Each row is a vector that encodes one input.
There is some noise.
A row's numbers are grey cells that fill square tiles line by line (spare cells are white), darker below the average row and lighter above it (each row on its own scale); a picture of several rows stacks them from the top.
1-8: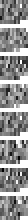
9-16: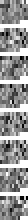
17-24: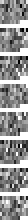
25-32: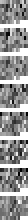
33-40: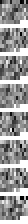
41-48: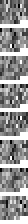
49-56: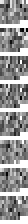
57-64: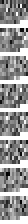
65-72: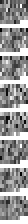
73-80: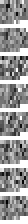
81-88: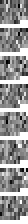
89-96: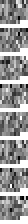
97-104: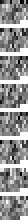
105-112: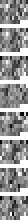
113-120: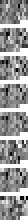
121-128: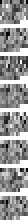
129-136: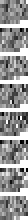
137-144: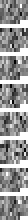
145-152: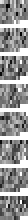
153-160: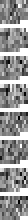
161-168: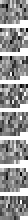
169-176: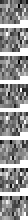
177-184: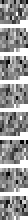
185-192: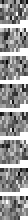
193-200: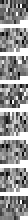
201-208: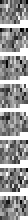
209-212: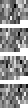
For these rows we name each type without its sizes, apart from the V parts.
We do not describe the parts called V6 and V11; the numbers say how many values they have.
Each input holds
either a label and a value of V11, or three true/false values and a value of V6.
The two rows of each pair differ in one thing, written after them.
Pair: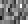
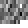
the value of V6
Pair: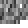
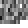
the value of V6
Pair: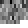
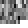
one of the three true/false values
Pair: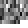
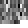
one of the three true/false values
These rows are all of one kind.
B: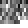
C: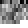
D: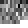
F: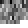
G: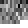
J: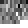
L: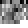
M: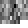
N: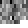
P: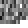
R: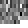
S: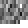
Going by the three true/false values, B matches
D, G and J.
